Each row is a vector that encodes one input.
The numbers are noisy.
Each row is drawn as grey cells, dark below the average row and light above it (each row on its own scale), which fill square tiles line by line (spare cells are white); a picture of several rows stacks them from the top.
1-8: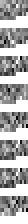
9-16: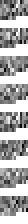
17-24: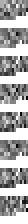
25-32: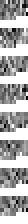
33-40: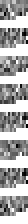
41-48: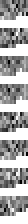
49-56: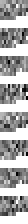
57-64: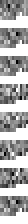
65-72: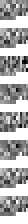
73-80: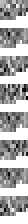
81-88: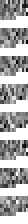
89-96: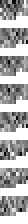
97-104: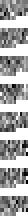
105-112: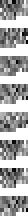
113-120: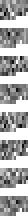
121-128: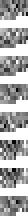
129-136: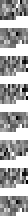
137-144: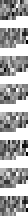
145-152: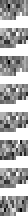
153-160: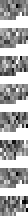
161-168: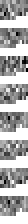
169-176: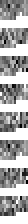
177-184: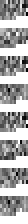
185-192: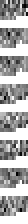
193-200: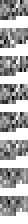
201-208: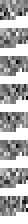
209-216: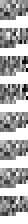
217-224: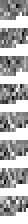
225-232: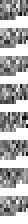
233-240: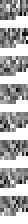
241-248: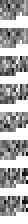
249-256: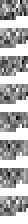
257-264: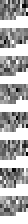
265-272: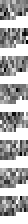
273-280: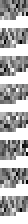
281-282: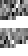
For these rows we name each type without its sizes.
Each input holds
a point on a line.
